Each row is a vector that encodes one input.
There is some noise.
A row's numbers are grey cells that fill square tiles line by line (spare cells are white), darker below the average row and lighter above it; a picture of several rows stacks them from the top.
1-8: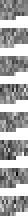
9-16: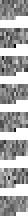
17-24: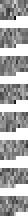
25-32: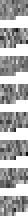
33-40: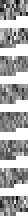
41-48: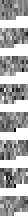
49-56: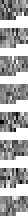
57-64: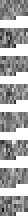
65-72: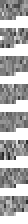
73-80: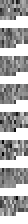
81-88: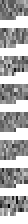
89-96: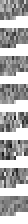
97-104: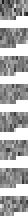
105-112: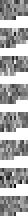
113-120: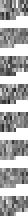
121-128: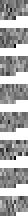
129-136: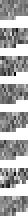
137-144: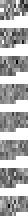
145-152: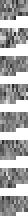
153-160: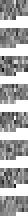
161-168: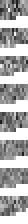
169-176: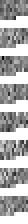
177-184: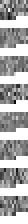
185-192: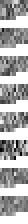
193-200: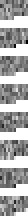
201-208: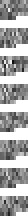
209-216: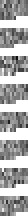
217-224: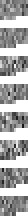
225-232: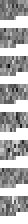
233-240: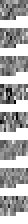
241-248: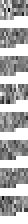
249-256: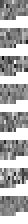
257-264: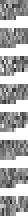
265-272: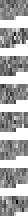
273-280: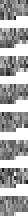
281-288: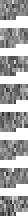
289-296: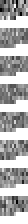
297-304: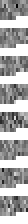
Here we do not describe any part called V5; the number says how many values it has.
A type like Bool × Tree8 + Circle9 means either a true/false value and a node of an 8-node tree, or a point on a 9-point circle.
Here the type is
Bool × Bool × Bool × Bool × Label8 + Line10 × List2(V5).
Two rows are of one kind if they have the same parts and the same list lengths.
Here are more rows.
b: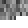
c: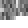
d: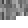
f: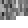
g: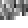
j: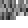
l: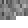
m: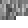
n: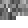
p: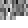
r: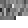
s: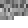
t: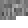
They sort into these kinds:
b, m, p, r
c, d, f, s, t
g, j, n
l

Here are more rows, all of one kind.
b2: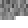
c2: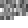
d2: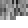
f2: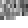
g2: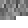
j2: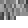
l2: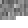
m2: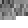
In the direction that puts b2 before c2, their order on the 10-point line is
f2, g2, j2, d2, l2, m2, b2, c2.
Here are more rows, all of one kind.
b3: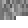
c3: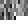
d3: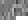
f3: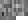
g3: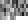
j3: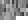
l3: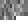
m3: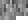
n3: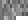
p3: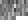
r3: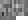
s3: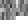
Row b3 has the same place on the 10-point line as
c3, g3, l3 and n3.
